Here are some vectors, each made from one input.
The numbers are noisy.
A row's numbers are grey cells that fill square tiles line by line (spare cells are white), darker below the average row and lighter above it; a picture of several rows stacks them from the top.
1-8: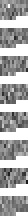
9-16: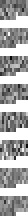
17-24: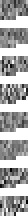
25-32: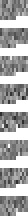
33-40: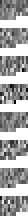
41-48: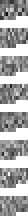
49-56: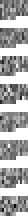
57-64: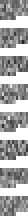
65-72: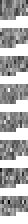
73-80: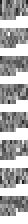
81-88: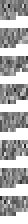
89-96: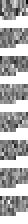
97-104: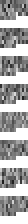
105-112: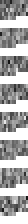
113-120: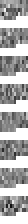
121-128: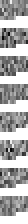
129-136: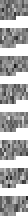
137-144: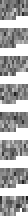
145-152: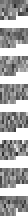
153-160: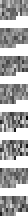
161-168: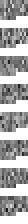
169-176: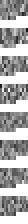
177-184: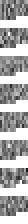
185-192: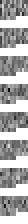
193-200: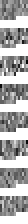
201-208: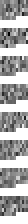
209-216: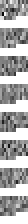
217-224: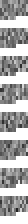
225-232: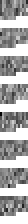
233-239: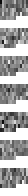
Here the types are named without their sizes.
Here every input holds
a list of points on a line.
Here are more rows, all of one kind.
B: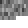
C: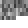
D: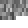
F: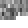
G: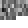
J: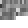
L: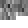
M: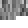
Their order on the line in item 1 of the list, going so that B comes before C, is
J, F, D, M, B, L, C, G.
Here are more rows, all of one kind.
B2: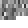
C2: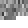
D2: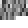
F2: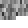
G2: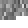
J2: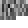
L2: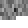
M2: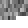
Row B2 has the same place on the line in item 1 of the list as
C2 and G2.
